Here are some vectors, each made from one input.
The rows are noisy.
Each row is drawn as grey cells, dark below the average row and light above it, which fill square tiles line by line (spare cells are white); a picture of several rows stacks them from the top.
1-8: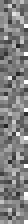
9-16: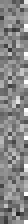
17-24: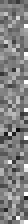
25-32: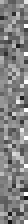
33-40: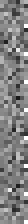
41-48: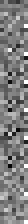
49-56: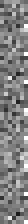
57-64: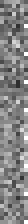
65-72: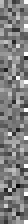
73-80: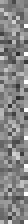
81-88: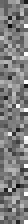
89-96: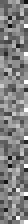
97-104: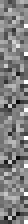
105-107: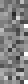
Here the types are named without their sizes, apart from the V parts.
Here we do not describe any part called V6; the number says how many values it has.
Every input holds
either two labels, or a value of V6.
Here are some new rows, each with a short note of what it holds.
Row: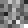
a value of V6
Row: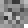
two labels
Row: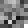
a value of V6
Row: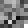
a value of V6
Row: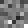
a value of V6
